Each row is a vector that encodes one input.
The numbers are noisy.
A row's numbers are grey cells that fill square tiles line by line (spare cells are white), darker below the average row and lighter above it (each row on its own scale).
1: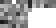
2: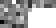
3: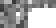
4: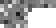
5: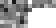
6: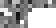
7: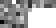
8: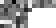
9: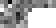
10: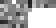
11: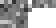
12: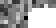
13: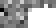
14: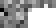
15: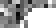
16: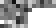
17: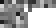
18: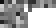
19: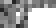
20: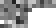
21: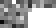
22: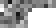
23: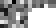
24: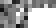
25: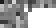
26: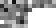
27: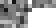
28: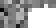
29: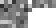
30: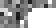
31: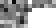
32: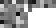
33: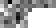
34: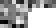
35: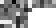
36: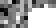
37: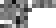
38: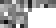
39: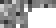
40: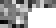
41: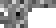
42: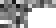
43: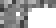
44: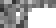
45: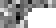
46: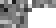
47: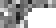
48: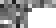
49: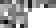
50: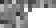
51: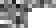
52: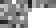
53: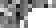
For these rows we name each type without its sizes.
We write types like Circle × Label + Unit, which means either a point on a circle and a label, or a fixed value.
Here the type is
Bool × Line × Line.
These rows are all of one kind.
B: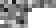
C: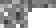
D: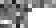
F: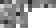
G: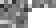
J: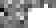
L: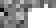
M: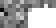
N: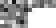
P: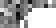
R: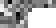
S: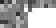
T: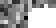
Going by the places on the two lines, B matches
C and N.
